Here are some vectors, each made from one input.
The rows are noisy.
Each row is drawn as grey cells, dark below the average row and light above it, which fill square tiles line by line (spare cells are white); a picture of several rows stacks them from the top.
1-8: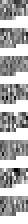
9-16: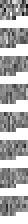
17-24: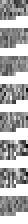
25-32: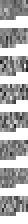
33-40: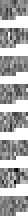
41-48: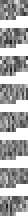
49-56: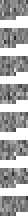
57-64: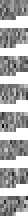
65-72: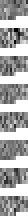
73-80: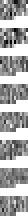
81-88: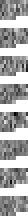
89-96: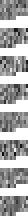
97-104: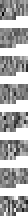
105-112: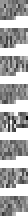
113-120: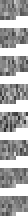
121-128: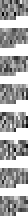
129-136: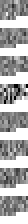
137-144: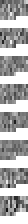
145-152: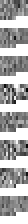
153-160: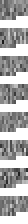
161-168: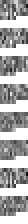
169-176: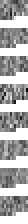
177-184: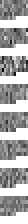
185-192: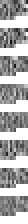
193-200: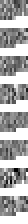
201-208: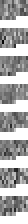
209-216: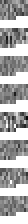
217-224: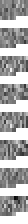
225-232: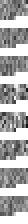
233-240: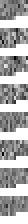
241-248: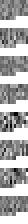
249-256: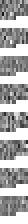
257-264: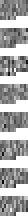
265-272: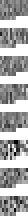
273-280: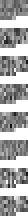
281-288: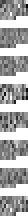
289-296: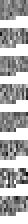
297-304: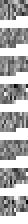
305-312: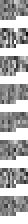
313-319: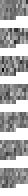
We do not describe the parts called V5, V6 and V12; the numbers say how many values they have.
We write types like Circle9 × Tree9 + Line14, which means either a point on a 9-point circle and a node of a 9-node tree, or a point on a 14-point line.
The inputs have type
Bool × Bool × Bool × V5 + Circle10 × (Line9 + V12) × V6.
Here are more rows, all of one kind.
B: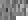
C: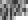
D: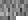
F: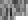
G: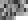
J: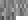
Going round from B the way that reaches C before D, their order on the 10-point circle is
B, F, C, D, G, J.
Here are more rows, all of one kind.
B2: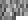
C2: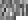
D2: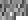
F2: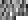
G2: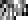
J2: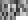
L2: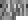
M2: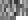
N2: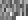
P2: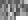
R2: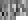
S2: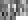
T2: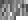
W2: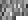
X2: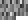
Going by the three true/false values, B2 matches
F2, M2, N2 and X2.
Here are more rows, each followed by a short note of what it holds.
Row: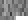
a point on a 10-point circle, a value of V6 and a value of V12
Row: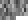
a point on a 10-point circle, a point on a 9-point line and a value of V6
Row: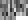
three true/false values and a value of V5
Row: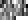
three true/false values and a value of V5
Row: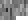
a point on a 10-point circle, a value of V6 and a value of V12
